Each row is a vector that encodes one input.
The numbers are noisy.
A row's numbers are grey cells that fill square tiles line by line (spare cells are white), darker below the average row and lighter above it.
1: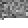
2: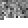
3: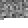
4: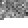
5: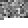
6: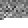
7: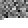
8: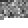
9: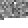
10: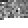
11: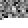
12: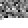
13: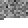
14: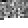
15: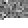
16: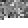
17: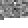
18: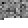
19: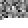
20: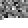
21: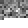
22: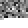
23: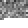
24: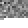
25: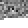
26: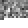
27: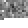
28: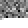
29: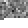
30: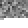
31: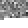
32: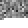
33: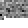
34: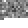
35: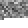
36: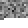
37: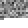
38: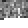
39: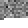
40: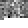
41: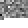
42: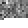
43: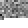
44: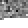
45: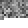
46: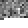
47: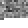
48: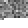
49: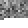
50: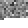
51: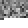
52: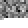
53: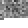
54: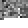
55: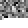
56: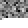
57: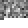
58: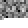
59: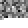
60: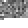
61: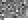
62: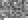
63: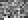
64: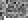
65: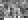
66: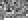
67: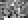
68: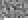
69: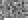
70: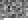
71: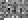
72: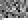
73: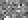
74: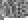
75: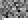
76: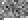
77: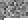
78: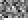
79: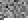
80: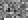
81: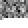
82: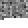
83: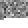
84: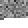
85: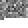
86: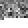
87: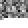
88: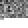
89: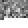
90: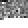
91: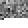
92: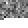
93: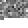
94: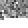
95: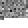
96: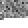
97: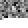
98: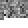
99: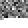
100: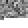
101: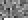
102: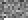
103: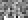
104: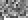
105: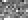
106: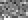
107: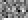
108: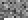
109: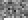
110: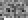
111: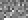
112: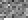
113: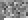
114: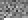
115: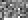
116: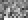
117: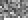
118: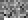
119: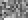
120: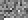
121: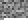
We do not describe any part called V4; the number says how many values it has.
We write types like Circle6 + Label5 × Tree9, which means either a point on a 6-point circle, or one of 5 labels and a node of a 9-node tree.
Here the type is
Bool × List3(Line5) × V4.
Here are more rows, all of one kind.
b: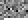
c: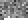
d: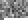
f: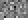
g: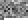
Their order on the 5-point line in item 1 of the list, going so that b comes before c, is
g, b, f, d, c.
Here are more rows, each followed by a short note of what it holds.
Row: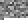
a true/false value and a value of V4, together with a list of three items
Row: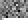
a true/false value and a value of V4, together with the empty list
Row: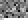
a true/false value and a value of V4, together with the empty list
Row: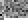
a true/false value and a value of V4, together with a list of three items
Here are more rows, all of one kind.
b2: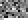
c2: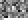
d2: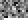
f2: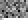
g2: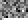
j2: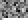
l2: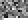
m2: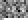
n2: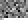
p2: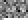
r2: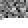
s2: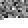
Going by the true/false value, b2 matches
c2, d2, l2 and s2.
